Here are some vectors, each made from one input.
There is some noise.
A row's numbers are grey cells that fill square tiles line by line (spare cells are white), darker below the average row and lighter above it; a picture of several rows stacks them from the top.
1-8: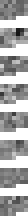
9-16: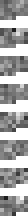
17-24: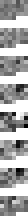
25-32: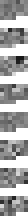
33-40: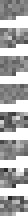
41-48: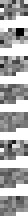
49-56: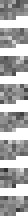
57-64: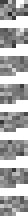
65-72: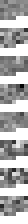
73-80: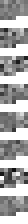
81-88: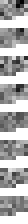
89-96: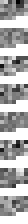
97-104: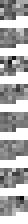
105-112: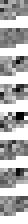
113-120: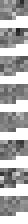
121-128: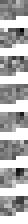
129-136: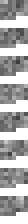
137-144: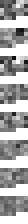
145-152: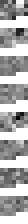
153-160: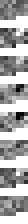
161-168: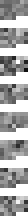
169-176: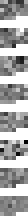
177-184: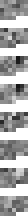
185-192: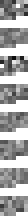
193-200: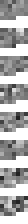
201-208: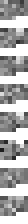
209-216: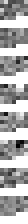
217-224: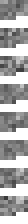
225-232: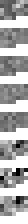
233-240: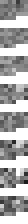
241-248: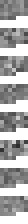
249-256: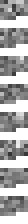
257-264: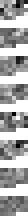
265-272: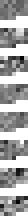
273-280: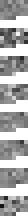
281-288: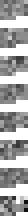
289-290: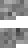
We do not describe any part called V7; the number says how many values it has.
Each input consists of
either a point on a 3-point line, a point on a 4-point line and a value of V7, or a list of up to three points on an 11-point line.
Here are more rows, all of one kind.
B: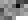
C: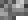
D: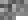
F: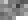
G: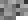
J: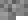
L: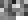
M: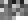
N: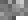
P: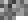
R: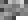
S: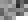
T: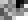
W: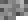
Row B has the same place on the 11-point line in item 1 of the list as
G, N and P.
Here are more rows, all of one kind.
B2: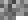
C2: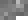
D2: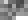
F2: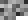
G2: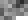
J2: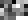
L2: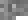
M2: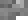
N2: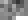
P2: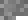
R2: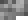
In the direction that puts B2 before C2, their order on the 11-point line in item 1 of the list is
B2, M2, D2, L2, N2, J2, R2, F2, G2, C2, P2.
